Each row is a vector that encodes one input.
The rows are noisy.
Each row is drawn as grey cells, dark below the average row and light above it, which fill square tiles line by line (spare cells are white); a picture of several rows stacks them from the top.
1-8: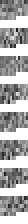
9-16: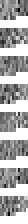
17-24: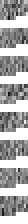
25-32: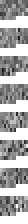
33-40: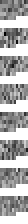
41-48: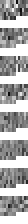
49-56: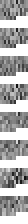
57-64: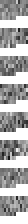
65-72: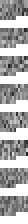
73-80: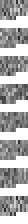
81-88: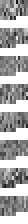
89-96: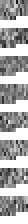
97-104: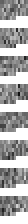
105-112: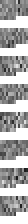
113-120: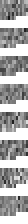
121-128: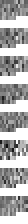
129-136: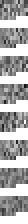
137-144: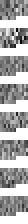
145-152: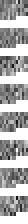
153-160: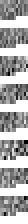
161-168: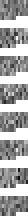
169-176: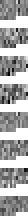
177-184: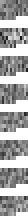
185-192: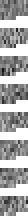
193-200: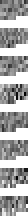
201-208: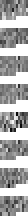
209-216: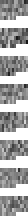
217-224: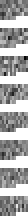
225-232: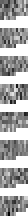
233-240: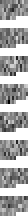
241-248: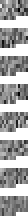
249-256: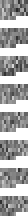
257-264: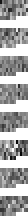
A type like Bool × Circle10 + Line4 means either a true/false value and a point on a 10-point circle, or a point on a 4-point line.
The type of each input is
Line8.
